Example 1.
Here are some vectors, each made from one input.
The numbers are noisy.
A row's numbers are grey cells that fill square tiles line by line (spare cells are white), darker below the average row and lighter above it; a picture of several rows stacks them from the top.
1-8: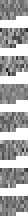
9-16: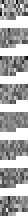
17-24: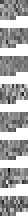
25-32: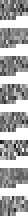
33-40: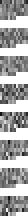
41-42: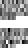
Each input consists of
a node of a 7-node tree.
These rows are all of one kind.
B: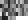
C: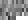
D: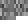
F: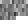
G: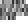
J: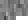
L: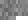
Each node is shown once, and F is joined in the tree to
L.
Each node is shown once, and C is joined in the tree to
B.
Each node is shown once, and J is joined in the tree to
G.
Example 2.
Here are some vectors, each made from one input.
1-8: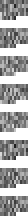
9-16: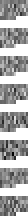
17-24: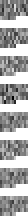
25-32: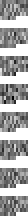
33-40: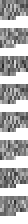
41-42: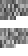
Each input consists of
three true/false values.
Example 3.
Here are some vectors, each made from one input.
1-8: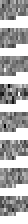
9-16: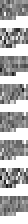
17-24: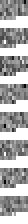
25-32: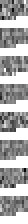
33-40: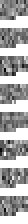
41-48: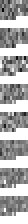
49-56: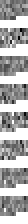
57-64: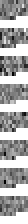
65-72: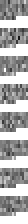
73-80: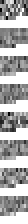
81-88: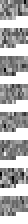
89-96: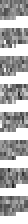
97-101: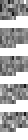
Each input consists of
either a fixed value, or four true/false values.
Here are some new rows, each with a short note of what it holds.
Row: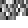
a fixed value
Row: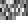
a fixed value
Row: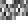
a fixed value
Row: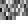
a fixed value
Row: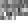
four true/false values
